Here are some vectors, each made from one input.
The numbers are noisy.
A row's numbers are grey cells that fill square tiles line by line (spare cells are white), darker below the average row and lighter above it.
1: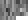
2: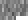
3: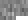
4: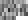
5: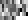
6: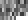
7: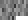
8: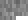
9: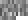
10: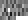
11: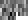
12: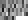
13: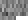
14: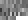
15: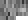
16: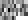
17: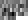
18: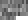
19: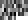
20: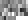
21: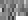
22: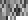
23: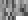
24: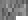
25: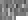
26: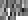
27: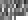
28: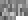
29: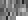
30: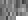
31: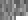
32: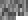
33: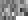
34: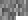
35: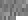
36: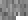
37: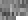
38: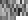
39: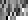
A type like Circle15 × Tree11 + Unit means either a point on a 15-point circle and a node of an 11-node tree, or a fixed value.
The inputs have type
List2(Line4).
